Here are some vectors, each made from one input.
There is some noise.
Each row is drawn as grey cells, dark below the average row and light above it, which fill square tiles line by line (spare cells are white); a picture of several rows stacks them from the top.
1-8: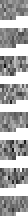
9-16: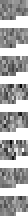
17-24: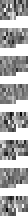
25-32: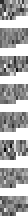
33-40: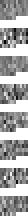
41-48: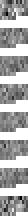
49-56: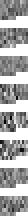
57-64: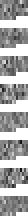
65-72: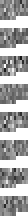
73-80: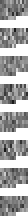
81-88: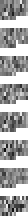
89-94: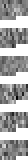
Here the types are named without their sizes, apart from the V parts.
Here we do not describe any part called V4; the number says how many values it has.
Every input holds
a node of a tree, together with either a node of a tree, or a value of V4.
